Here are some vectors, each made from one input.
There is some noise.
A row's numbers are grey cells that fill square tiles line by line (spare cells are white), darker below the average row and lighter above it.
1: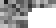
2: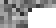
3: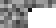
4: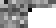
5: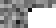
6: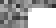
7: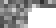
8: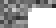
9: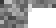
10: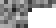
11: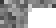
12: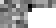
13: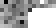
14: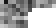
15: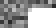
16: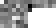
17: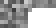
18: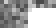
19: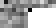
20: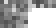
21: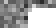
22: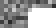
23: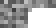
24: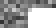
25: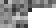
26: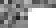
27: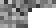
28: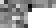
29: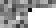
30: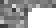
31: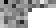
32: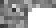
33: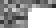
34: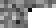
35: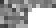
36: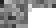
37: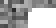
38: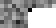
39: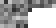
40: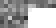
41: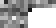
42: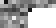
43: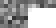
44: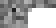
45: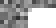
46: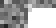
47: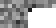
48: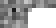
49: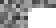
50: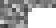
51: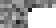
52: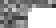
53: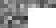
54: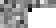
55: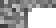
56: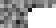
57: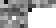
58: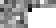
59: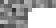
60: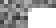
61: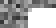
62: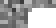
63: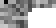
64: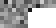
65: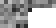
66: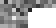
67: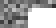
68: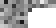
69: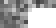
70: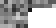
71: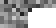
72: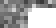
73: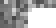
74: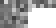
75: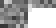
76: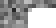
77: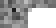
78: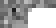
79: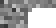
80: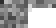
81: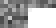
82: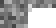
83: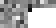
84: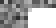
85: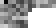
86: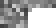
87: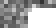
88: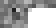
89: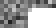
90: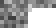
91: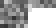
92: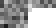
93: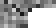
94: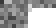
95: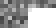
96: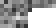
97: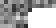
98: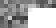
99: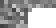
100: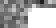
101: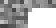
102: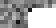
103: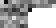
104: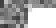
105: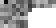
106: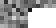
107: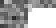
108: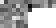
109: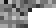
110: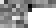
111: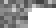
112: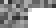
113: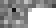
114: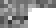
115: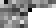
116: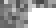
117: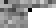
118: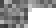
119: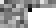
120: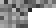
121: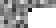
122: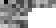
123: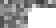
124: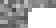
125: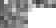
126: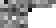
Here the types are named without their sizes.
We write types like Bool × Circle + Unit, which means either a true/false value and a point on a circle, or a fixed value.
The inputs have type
Bool × Label + Circle.
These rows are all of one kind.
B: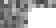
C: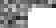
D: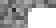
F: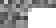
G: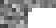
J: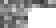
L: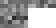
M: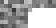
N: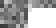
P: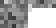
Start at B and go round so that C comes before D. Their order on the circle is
B, J, L, C, F, D, M, G, N, P.
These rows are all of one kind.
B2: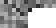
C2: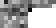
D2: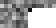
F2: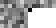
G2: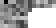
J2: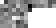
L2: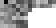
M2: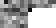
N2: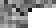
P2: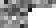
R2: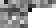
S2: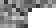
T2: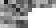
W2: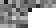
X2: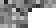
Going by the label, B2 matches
N2, S2, W2 and X2.
